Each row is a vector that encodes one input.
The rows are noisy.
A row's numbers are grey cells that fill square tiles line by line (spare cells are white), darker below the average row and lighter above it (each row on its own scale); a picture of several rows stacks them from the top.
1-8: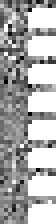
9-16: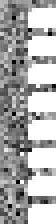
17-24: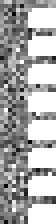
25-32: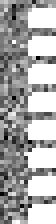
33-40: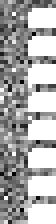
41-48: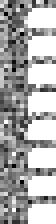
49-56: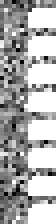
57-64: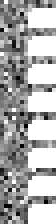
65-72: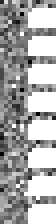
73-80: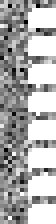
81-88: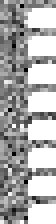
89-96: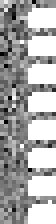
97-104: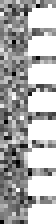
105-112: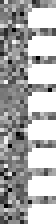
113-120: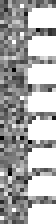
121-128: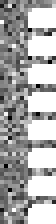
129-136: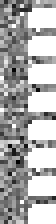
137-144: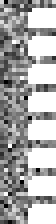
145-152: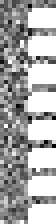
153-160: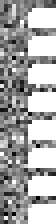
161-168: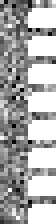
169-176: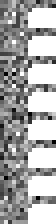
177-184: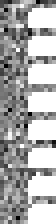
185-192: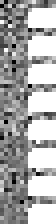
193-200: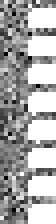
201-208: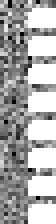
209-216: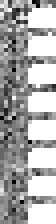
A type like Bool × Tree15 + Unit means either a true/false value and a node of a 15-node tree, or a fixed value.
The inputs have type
(Bool × Bool × Bool + Unit) × Label10 × Line8.
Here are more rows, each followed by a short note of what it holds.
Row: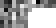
one of 10 labels, a point on an 8-point line and three true/false values
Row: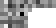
one of 10 labels and a point on an 8-point line
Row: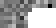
one of 10 labels, a point on an 8-point line and three true/false values
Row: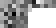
one of 10 labels and a point on an 8-point line
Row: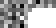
one of 10 labels and a point on an 8-point line
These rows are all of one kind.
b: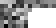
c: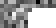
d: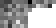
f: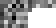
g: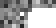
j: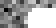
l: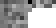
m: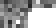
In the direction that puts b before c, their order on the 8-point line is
m, j, b, f, g, c, l, d.
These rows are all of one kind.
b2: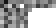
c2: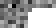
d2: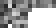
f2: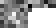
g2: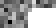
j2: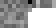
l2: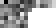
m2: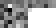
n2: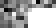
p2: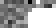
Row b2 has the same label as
c2 and l2.
